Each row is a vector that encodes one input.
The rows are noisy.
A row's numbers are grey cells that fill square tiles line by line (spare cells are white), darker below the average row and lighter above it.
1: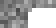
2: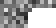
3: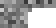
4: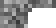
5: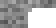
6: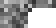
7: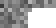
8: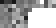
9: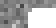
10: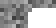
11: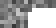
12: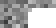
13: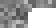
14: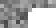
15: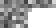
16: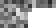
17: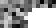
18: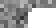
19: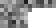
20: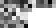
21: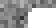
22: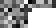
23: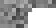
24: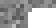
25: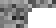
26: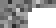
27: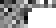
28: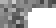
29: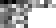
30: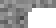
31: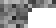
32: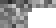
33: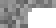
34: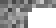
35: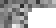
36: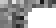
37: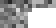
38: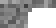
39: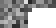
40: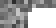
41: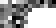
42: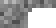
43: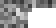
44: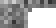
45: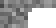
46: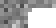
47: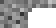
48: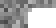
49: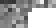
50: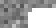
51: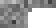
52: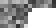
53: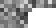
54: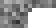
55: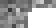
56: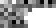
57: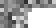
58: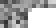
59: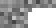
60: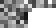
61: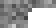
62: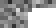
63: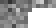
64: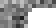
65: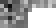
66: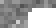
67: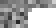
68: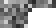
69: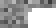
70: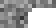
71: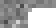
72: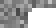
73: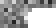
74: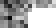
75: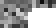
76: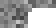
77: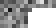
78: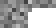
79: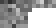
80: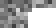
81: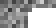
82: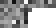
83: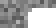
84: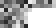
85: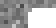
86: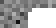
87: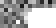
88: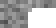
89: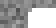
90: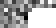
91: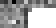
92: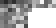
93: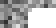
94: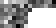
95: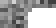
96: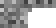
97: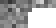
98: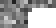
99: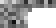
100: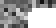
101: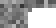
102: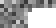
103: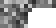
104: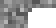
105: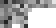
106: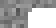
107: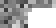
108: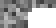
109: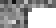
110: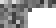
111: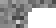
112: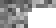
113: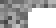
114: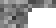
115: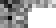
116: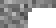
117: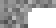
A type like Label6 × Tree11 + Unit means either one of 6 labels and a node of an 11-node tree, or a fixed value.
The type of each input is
Line8 + List2(Line10).
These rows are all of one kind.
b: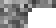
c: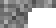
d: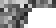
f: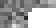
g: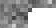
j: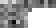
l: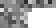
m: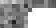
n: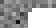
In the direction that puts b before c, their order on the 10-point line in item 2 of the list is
m, d, j, b, l, f, n, c, g.
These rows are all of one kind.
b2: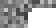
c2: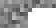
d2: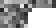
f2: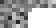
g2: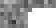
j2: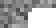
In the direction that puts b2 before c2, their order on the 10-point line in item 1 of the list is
j2, b2, g2, c2, d2, f2.
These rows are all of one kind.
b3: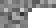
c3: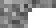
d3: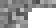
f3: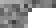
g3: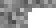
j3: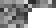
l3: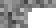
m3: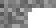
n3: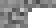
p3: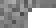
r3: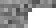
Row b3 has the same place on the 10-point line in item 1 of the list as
c3, f3 and n3.
